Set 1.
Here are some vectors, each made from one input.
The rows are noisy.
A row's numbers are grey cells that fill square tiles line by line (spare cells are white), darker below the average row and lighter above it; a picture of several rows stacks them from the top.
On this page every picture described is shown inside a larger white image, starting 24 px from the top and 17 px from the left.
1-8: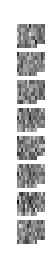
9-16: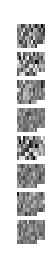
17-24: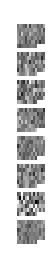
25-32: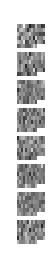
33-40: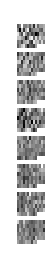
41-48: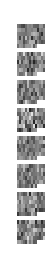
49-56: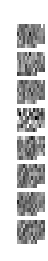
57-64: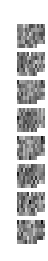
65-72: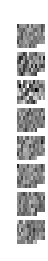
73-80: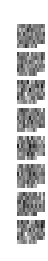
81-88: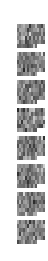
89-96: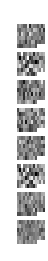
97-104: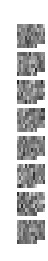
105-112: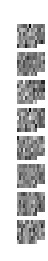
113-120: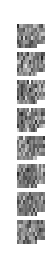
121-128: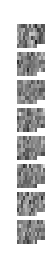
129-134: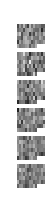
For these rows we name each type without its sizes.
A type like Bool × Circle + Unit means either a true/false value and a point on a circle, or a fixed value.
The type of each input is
List(Line).
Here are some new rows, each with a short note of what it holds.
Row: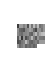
a list of one item
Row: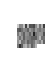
a list of three items
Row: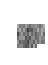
a list of two items
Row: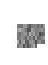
a list of two items
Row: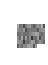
a list of three items
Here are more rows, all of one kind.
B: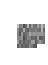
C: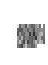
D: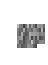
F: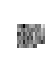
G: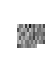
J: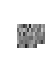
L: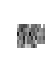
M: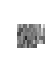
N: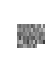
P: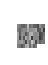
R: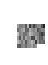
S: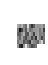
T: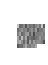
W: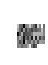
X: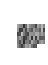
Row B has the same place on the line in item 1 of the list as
D, M, W and X.
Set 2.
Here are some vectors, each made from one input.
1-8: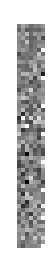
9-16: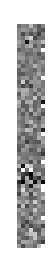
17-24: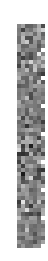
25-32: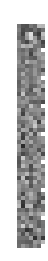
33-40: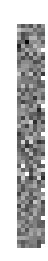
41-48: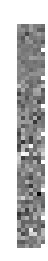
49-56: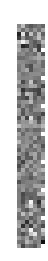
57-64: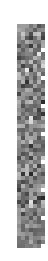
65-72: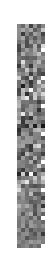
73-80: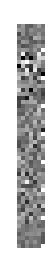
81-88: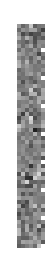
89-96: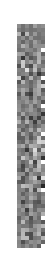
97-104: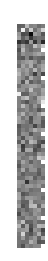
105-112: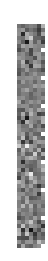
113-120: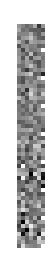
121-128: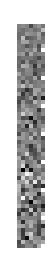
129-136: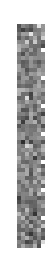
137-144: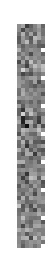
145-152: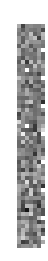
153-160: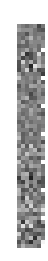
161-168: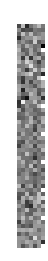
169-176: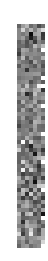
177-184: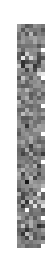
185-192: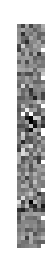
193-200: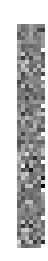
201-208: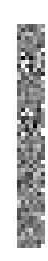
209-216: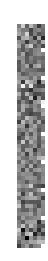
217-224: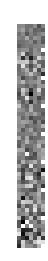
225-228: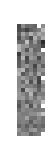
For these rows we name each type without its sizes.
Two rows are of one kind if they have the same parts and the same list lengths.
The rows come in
2 kinds.
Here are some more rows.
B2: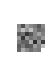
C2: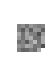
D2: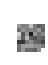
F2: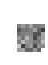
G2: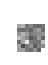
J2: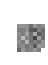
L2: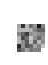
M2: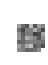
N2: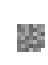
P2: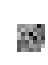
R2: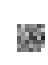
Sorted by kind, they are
B2, L2
C2, D2, F2, G2, J2, M2, N2, P2, R2

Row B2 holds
a point on a circle and a node of a tree.
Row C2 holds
a node of a tree and four true/false values.
